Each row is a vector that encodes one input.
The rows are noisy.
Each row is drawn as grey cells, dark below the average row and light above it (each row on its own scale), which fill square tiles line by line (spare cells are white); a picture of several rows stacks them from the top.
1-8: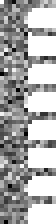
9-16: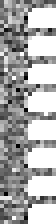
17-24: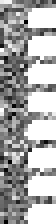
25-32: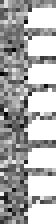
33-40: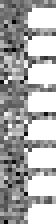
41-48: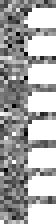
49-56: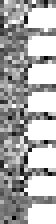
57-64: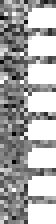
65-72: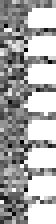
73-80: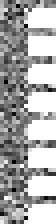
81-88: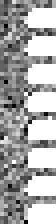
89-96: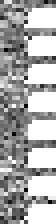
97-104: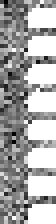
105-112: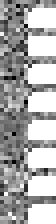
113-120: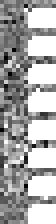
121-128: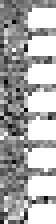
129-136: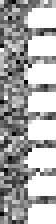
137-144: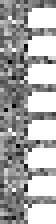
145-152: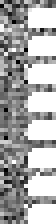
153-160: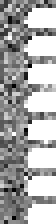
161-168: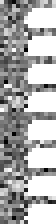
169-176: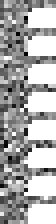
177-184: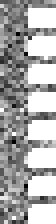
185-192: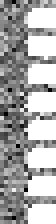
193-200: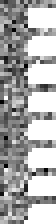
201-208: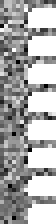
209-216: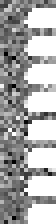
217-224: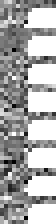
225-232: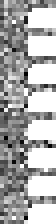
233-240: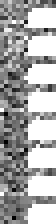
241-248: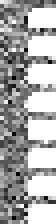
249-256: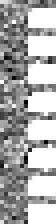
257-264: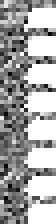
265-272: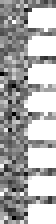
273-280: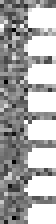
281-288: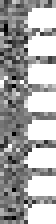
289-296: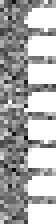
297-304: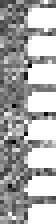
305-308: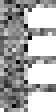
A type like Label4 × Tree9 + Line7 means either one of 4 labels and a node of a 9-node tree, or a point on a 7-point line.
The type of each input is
Label5 × Label5 + Label11.
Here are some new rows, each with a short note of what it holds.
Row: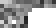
two labels (each one of 5)
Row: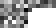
two labels (each one of 5)
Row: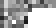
two labels (each one of 5)
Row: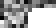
two labels (each one of 5)
